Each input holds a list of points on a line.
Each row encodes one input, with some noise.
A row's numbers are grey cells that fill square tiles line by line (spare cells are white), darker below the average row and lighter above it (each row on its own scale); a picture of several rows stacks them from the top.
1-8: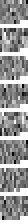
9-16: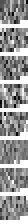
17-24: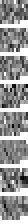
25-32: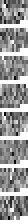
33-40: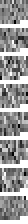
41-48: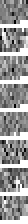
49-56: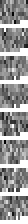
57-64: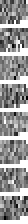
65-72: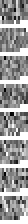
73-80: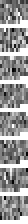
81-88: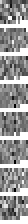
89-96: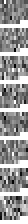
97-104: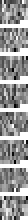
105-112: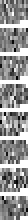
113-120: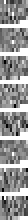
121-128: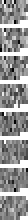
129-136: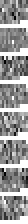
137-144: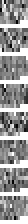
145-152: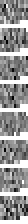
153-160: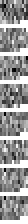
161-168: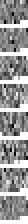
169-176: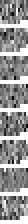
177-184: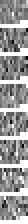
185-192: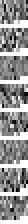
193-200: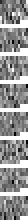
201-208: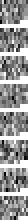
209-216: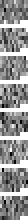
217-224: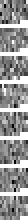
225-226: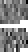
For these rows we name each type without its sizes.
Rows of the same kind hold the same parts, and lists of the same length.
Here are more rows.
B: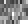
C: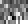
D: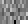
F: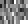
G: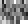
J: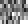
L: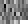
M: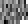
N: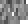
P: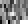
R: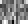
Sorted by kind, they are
B, F, G, J, L, M, N, P, R
C
D

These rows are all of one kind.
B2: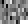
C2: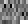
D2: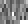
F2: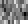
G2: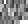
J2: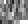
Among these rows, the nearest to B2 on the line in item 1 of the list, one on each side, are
C2 and F2.
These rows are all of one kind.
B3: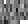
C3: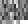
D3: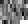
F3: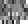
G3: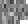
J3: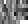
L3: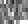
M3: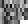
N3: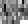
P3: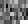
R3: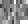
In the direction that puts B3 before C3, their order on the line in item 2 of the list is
D3, P3, M3, R3, N3, G3, B3, F3, J3, L3, C3.
